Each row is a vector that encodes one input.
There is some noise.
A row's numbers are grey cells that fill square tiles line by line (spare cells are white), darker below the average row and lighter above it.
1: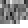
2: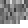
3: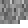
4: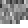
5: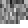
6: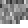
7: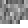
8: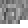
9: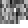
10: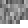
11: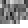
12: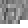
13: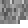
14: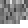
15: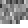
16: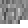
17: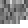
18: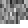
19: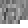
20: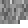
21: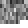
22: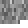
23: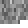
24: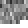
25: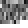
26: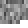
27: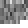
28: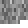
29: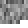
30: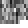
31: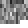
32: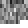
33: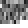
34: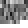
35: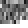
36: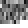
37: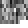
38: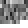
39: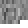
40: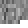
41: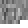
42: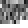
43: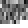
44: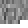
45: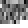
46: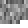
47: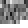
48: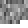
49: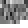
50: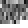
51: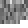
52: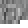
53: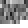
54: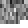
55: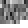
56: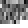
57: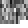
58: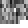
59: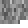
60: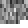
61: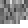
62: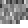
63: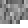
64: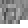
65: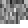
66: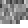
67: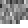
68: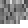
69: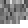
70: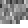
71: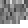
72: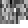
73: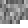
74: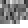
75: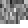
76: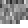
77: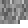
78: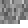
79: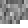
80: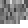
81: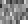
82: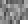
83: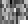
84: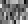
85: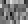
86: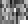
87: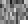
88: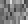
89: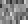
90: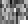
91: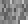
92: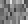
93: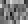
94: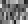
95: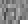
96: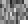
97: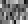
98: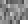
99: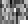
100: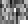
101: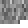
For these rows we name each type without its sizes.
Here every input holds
a point on a line.
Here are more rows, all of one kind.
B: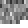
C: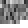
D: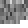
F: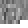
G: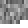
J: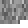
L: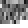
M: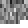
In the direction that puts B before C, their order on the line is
M, B, G, F, J, D, C, L.
